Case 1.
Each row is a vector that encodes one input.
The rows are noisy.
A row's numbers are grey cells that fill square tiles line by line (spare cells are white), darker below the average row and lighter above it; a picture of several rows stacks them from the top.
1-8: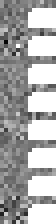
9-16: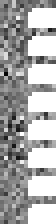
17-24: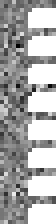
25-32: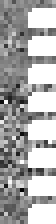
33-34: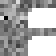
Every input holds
a point on each of two 5-point lines.
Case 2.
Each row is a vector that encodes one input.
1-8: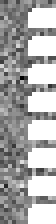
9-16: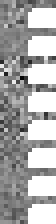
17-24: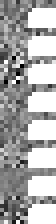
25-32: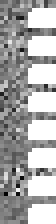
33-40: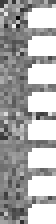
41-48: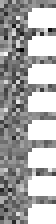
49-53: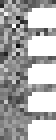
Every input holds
a point on a 5-point line.
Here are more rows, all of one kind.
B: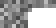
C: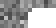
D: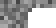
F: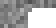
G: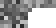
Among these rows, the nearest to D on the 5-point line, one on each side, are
C and G.
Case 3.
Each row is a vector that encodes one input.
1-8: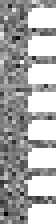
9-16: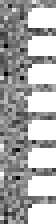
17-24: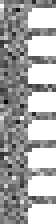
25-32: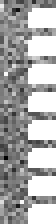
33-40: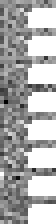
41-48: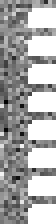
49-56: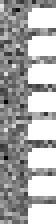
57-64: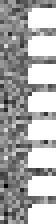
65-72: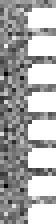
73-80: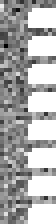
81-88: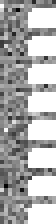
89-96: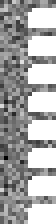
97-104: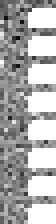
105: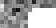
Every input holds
a point on a 19-point line.
